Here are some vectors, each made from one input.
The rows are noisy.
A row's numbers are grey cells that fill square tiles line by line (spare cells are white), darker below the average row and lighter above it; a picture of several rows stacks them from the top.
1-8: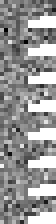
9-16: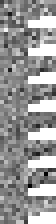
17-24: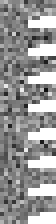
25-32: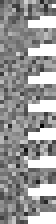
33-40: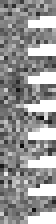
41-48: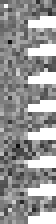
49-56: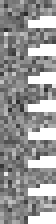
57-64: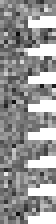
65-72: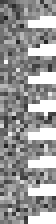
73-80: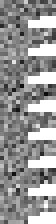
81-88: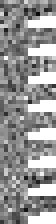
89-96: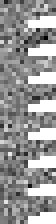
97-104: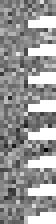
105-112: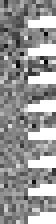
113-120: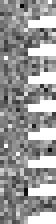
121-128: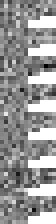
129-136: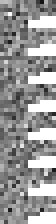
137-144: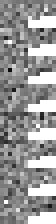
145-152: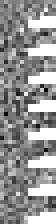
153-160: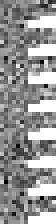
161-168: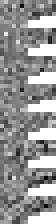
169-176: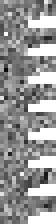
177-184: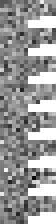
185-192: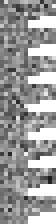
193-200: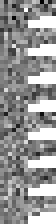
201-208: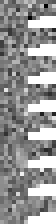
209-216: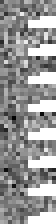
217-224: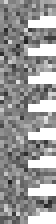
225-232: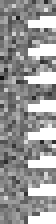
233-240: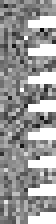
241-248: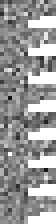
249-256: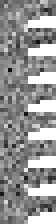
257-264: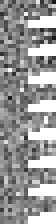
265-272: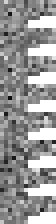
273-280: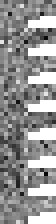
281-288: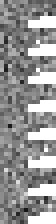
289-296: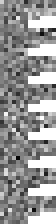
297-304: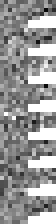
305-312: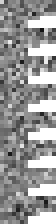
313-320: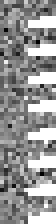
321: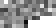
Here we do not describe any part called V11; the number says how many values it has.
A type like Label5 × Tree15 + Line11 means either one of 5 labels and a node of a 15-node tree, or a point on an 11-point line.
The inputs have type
(Bool × Bool × Bool + Label10) × Tree12 + V11.
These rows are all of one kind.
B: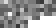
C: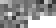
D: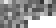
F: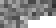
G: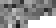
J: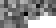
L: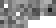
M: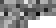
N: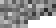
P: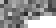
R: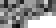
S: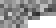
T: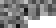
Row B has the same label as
C, G, R and T.
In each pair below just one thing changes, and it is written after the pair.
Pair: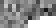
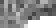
the label
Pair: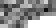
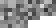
the node of the tree
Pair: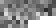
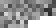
the label
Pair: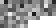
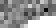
the node of the tree
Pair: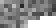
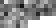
the node of the tree
